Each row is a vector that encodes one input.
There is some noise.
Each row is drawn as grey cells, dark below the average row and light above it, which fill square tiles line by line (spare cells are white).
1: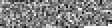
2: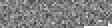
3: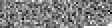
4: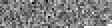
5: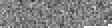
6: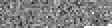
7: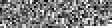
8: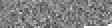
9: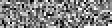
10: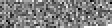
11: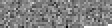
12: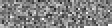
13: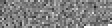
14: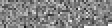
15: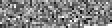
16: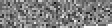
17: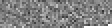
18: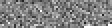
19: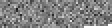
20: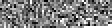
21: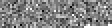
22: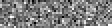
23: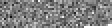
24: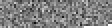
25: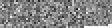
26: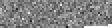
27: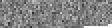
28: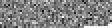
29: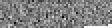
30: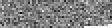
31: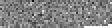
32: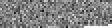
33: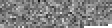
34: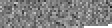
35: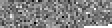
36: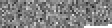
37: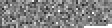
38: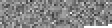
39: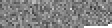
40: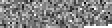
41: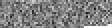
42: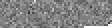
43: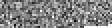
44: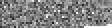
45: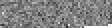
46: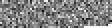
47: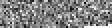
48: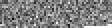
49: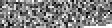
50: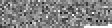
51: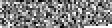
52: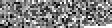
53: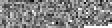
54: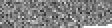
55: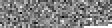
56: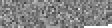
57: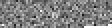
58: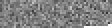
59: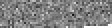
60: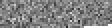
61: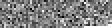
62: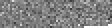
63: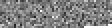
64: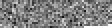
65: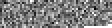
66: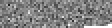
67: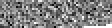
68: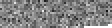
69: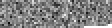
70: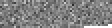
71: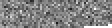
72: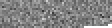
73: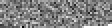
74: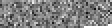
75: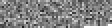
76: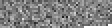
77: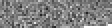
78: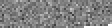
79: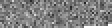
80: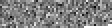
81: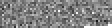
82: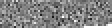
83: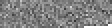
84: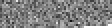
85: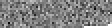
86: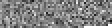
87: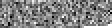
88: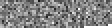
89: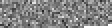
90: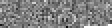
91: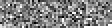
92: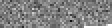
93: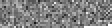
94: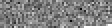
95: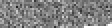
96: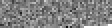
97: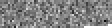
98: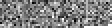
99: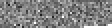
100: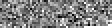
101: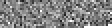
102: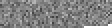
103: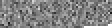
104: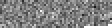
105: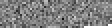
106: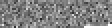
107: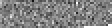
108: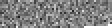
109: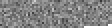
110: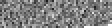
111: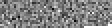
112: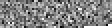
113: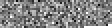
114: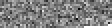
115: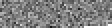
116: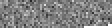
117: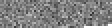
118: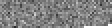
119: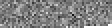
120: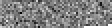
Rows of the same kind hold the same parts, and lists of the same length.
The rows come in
3 kinds.
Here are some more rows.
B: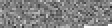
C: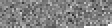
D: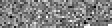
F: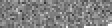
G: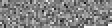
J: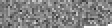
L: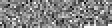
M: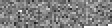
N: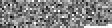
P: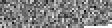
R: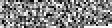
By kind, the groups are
B, L, M
C, F, G, J, R
D, N, P

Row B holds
a point on a 10-point circle and a point on a 6-point line.
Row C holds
a point on a 6-point line.
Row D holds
a point on a 6-point circle.
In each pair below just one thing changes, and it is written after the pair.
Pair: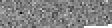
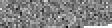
the place on the 10-point circle
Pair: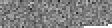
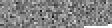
the place on the 10-point circle
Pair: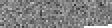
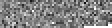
the place on the 6-point line
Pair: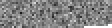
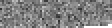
the place on the 6-point line
